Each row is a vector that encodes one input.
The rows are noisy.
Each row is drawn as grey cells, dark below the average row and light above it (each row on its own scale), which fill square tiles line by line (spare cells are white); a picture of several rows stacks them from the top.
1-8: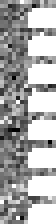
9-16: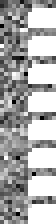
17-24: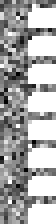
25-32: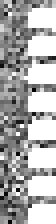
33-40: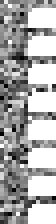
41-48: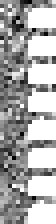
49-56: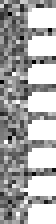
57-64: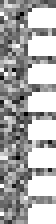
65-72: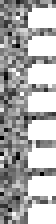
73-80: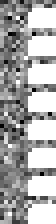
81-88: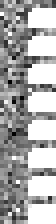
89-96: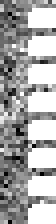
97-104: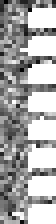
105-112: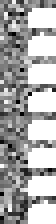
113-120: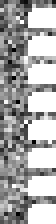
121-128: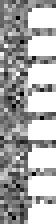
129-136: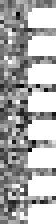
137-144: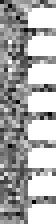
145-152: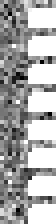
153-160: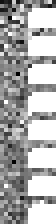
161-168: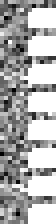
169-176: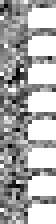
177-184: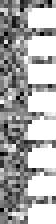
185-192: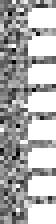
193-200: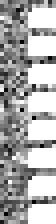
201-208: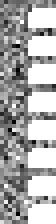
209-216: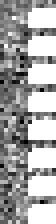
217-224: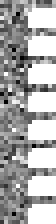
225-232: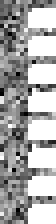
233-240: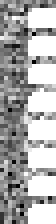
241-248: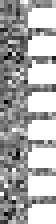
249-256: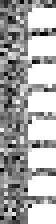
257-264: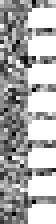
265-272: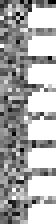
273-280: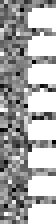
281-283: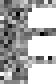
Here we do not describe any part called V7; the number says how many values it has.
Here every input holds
a value of V7, together with either one of 12 labels, or a point on an 8-point line.
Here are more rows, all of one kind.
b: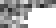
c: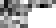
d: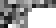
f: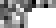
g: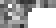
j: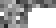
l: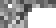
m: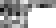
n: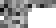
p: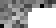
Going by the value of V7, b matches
c, m and n.
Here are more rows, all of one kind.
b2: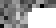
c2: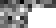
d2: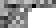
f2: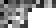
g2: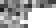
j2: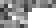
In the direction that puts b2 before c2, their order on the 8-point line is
g2, j2, b2, f2, d2, c2.
